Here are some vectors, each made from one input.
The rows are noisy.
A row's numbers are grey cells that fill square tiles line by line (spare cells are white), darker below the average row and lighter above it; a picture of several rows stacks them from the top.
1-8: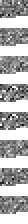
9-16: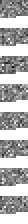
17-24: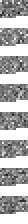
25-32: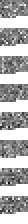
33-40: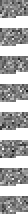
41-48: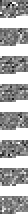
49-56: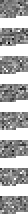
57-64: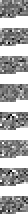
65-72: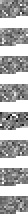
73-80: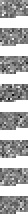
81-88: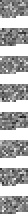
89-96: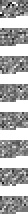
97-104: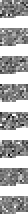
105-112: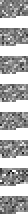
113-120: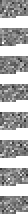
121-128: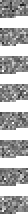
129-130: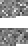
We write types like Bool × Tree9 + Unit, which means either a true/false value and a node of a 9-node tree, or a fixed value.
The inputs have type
Bool × Bool × Bool + Unit.
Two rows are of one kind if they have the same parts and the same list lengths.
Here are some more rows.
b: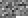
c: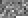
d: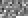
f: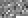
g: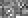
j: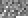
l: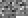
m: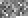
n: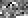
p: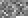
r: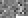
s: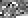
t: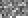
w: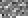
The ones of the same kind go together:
b, c, d, f, g, j, l, m, p, r, t, w
n, s

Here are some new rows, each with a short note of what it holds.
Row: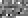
three true/false values
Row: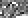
a fixed value
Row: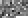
three true/false values
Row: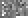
three true/false values
